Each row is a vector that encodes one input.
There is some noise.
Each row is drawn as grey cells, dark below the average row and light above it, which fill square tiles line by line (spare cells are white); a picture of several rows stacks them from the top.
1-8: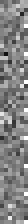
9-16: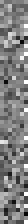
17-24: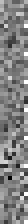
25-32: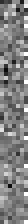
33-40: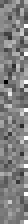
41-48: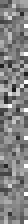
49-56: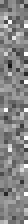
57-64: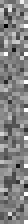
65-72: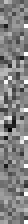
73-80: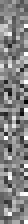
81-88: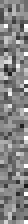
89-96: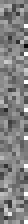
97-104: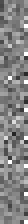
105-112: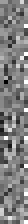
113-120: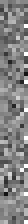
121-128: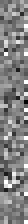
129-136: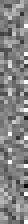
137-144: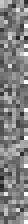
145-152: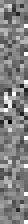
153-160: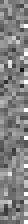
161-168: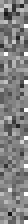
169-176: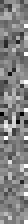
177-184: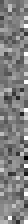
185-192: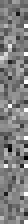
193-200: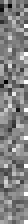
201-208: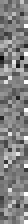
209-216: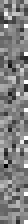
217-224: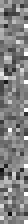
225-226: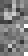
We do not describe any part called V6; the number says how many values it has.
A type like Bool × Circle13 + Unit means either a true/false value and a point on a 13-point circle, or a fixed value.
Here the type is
Label11 × (Tree12 + V6).
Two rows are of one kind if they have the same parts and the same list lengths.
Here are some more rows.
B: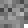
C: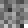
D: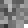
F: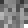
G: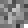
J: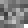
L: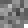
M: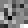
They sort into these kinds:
B, C, D, G
F, J, L, M

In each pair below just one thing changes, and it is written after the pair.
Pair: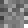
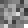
the label
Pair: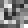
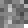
the label
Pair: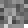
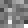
the node of the tree
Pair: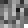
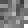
the label
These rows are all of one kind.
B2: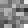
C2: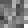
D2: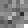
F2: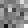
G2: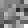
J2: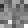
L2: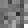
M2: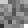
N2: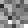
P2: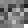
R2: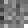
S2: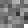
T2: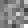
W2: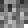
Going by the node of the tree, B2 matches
F2, J2, S2 and T2.
